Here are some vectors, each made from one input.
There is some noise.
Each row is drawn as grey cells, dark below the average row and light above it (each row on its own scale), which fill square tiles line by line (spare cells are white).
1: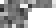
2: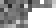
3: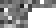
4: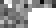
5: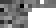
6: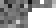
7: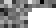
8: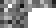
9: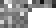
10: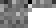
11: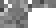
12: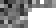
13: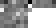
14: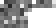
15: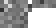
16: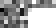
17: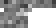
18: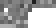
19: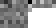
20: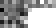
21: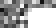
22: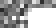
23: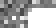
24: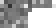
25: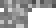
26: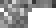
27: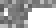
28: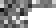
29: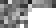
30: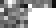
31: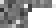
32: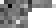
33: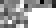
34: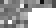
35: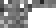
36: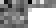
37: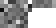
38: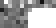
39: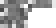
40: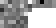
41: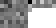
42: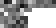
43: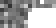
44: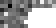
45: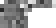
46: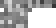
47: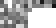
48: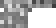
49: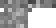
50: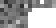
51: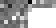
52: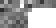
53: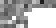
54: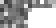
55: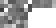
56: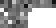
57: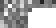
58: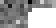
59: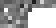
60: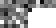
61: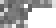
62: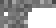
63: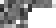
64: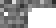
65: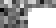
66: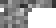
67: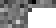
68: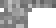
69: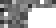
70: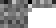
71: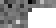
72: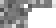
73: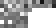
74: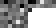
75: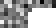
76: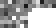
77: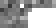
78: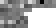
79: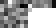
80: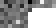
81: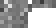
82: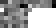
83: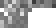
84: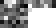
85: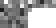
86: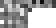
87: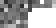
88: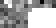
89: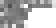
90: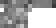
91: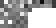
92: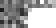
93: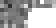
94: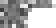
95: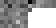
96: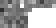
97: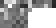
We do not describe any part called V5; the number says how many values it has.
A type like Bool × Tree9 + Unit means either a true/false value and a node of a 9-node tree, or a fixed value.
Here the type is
Bool × (Line6 + V5).
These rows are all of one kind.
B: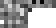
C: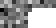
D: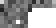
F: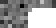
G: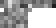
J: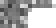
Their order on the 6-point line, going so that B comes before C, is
D, B, C, F, G, J.
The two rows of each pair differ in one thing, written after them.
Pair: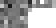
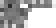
the true/false value
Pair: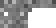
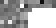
the true/false value
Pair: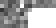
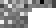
the value of V5
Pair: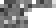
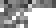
the true/false value
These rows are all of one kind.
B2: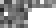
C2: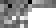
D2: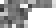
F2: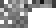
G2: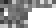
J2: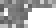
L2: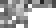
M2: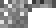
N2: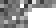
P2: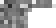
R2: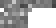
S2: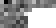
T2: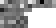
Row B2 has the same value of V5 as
D2, J2 and R2.
